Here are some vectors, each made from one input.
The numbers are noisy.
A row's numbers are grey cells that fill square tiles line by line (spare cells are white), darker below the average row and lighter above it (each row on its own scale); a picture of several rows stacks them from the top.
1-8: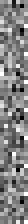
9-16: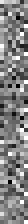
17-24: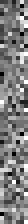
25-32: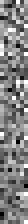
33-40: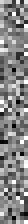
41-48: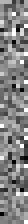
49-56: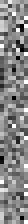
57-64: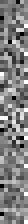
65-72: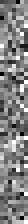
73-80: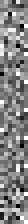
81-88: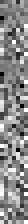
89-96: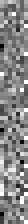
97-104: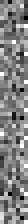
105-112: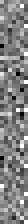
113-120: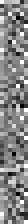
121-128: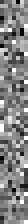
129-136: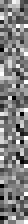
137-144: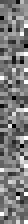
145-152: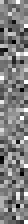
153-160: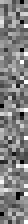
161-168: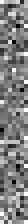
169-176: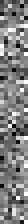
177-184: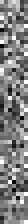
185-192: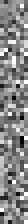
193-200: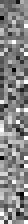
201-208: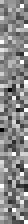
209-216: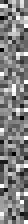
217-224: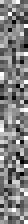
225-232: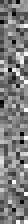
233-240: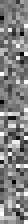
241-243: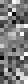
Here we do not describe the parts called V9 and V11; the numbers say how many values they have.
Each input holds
a point on a 7-point line and a value of V11, together with either a fixed value, or one of 10 labels and a value of V9.
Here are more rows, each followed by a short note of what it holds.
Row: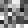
a point on a 7-point line and a value of V11
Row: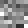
one of 10 labels, a point on a 7-point line, a value of V9 and a value of V11
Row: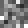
a point on a 7-point line and a value of V11
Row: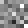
one of 10 labels, a point on a 7-point line, a value of V9 and a value of V11
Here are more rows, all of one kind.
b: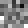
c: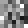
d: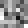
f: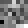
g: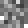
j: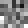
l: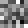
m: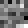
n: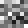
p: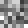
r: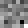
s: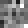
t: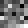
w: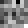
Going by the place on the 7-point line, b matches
c, g, n and p.
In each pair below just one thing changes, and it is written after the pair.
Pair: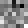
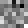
the label
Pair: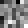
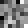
the value of V9
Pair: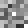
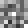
the value of V11
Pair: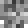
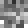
the place on the 7-point line
